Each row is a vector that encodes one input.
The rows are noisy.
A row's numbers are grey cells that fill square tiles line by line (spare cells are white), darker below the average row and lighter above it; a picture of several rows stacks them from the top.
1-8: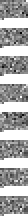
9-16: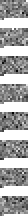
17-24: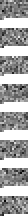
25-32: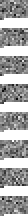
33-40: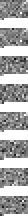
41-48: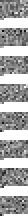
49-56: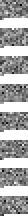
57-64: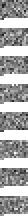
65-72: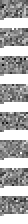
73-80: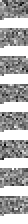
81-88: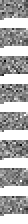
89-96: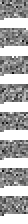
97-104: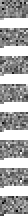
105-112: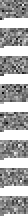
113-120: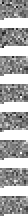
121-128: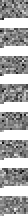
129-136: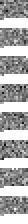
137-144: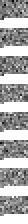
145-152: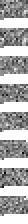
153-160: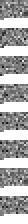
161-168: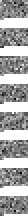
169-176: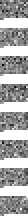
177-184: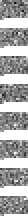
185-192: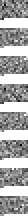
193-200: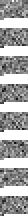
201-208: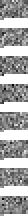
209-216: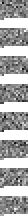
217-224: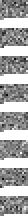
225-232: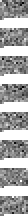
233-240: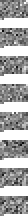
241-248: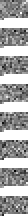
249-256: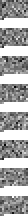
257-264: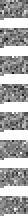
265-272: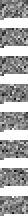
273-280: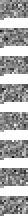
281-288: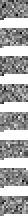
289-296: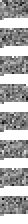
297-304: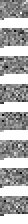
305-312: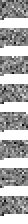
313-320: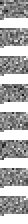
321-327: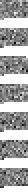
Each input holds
either a point on an 8-point circle and a true/false value, or a point on a 20-point line.
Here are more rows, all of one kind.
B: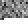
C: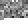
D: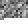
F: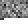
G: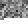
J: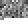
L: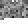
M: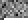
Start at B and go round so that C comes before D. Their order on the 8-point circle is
B, F, C, L, J, G, M, D.
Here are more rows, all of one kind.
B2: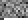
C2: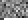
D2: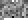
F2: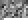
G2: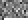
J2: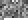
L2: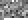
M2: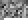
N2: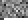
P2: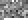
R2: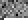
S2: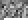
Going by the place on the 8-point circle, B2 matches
C2, L2, N2 and P2.
